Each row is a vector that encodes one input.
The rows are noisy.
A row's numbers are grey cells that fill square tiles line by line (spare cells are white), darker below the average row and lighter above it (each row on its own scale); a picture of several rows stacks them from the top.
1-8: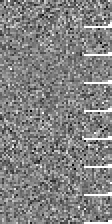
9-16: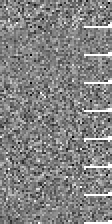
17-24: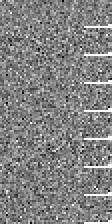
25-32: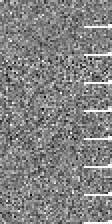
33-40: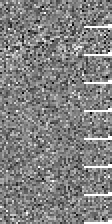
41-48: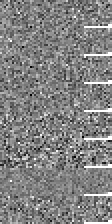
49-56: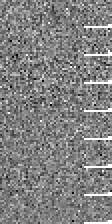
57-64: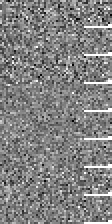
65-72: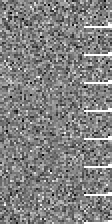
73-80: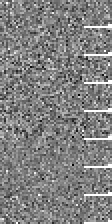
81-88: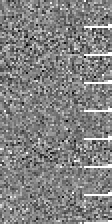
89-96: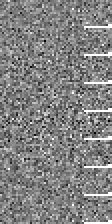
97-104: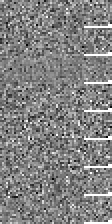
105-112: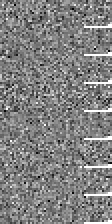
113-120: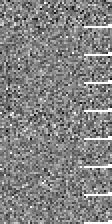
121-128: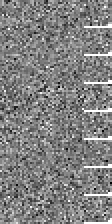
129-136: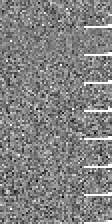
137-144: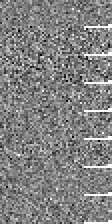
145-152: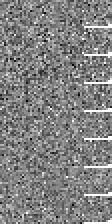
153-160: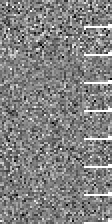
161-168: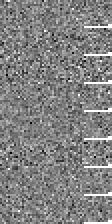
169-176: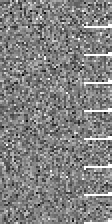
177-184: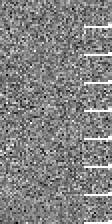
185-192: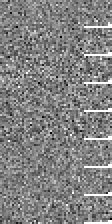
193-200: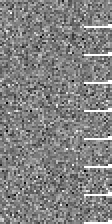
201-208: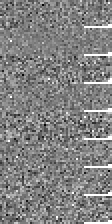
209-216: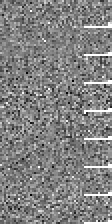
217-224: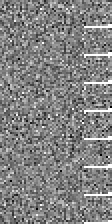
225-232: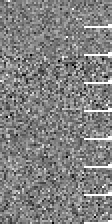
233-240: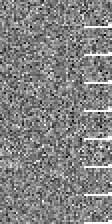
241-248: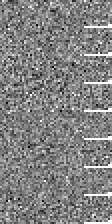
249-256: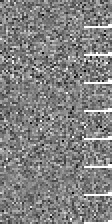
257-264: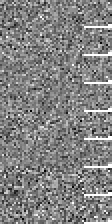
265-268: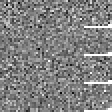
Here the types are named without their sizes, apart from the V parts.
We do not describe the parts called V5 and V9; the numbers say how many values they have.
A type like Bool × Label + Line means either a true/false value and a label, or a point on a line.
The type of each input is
Bool × (Line + (Tree + Unit) × V5) × V9.
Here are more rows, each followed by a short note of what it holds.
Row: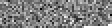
a node of a tree, a true/false value, a value of V5 and a value of V9
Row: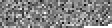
a point on a line, a true/false value and a value of V9
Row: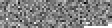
a true/false value, a value of V5 and a value of V9
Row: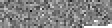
a node of a tree, a true/false value, a value of V5 and a value of V9
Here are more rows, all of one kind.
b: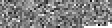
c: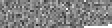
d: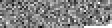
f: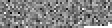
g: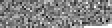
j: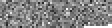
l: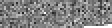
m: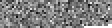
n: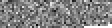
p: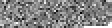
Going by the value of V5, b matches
d, f, n and p.
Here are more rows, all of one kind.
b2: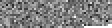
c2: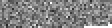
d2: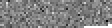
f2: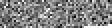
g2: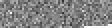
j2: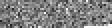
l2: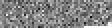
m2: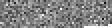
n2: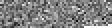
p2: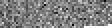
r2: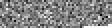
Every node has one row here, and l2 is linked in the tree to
c2.
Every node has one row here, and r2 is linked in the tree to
b2, c2, j2, m2 and n2.
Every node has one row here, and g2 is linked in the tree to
b2.
